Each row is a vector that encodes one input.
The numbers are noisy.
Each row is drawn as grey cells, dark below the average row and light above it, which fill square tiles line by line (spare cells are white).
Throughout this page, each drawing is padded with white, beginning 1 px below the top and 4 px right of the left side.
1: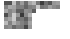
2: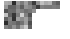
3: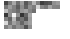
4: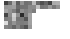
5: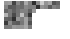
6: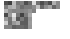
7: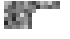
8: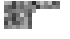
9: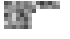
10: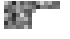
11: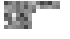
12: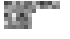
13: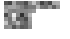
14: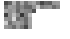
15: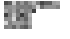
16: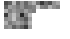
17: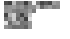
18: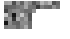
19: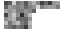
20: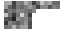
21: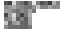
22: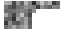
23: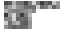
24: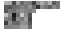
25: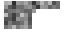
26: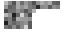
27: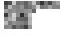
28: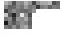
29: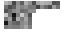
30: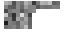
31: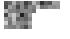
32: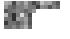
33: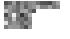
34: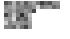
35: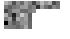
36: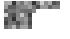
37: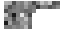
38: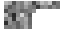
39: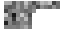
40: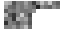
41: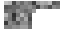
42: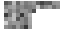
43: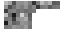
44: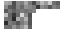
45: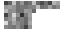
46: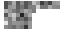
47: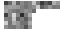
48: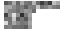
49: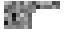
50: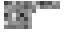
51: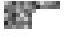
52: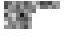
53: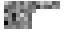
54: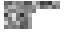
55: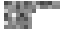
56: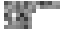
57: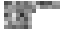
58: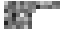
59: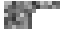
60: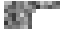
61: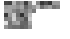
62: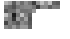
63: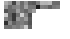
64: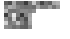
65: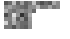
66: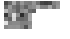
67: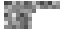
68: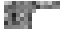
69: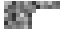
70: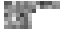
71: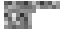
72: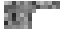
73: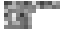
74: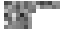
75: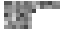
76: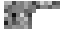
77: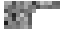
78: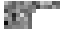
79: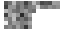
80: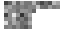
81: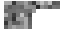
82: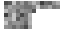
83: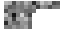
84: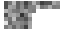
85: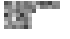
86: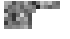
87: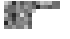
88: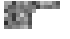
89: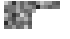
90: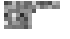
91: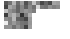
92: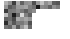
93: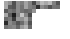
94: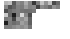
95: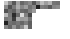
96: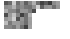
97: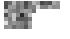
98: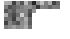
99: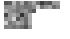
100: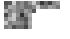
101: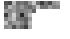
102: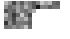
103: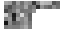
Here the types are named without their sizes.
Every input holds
a node of a tree and a true/false value.
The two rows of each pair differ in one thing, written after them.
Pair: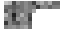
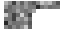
the node of the tree
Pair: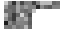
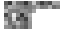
the true/false value
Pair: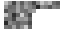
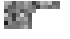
the node of the tree
